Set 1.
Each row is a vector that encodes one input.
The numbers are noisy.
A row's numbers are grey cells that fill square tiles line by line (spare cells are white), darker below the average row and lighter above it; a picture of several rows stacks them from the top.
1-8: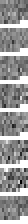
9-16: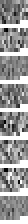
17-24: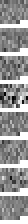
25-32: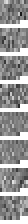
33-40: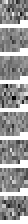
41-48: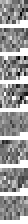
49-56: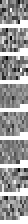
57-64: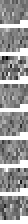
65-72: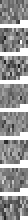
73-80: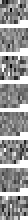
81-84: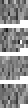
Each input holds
one of 6 labels.
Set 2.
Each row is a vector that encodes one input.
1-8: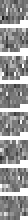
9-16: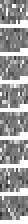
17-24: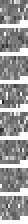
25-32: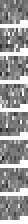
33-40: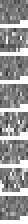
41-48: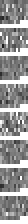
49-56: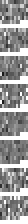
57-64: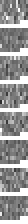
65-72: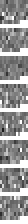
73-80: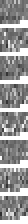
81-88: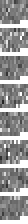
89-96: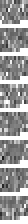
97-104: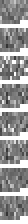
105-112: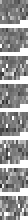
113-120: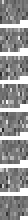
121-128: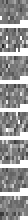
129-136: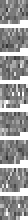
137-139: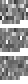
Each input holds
either a point on a 14-point circle, or a fixed value.
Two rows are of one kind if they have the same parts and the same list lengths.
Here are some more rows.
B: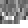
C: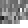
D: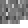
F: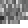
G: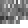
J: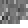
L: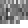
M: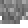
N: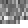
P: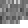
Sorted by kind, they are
B, C, D, G, J, L, M, N, P
F

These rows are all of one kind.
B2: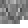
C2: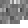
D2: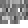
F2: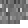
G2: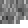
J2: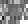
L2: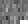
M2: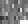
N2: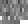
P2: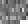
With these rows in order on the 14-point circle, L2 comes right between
F2 and N2.
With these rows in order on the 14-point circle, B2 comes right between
C2 and D2.
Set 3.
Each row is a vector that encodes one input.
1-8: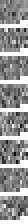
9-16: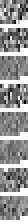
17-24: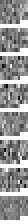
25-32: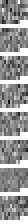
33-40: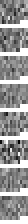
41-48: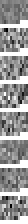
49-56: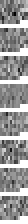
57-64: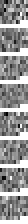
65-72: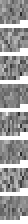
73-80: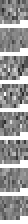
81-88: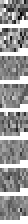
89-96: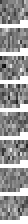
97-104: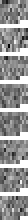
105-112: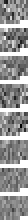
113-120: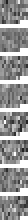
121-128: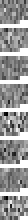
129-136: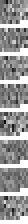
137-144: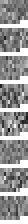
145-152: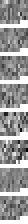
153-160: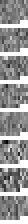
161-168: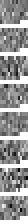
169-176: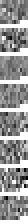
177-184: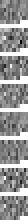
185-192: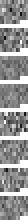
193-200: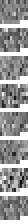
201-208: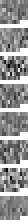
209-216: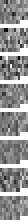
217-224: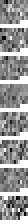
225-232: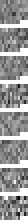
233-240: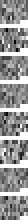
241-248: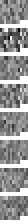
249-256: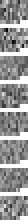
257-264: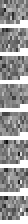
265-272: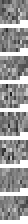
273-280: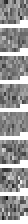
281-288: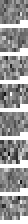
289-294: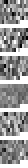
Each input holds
one of 6 labels.
